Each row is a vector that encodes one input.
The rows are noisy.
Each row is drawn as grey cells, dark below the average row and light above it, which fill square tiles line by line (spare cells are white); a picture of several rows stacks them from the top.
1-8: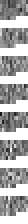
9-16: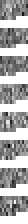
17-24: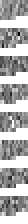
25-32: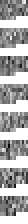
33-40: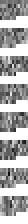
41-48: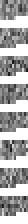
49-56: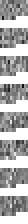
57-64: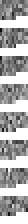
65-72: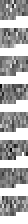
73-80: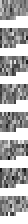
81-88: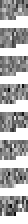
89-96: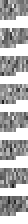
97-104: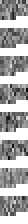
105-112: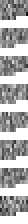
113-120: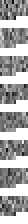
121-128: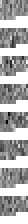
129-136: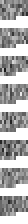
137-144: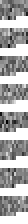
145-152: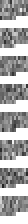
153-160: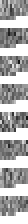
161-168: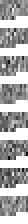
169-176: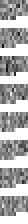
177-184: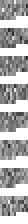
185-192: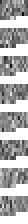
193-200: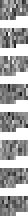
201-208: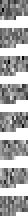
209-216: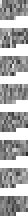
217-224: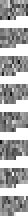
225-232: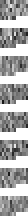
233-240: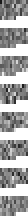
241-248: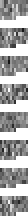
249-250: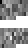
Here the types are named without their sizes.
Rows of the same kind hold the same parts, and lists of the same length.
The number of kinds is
2.
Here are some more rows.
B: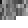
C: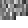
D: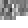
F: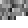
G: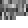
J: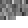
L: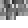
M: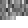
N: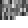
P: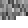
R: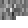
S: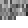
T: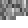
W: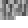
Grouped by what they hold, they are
B, C, D, G, L, N
F, J, M, P, R, S, T, W

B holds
a label, a point on a line and a node of a tree.
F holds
a point on each of two lines and a node of a tree.
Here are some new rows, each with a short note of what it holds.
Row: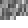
a point on each of two lines and a node of a tree
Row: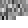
a label, a point on a line and a node of a tree
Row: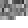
a label, a point on a line and a node of a tree
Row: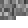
a point on each of two lines and a node of a tree
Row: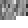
a point on each of two lines and a node of a tree
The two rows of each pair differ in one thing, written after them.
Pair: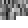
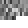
the label
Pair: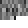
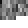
the label
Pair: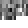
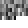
the label
